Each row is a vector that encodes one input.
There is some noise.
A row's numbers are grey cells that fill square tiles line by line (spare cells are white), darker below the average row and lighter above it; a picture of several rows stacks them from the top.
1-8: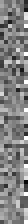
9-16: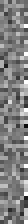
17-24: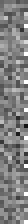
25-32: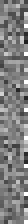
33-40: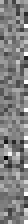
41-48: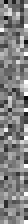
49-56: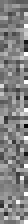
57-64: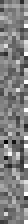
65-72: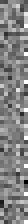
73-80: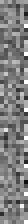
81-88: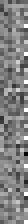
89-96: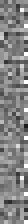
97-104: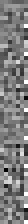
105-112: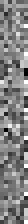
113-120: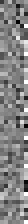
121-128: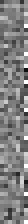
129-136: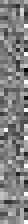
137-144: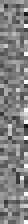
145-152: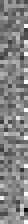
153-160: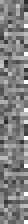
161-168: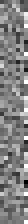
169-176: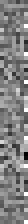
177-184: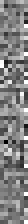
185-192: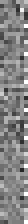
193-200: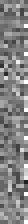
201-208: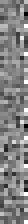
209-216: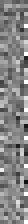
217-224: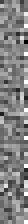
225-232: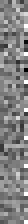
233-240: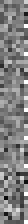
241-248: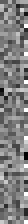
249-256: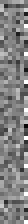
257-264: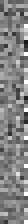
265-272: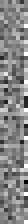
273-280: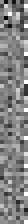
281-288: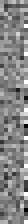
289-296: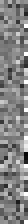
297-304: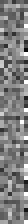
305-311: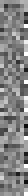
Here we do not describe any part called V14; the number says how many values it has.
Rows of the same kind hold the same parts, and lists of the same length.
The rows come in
4 kinds.
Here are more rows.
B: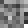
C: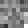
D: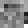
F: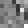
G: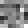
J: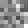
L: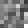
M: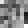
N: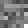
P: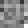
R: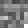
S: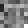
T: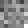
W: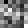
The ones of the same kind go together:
B, D, F, G, M
C, J, P, T
L, N, R, S
W

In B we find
a true/false value and a value of V14.
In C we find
a node of an 11-node tree.
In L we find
a point on a 9-point circle and a node of an 11-node tree.
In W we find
a fixed value.
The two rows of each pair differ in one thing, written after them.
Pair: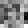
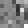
the value of V14
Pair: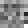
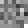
the true/false value
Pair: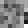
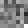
the true/false value
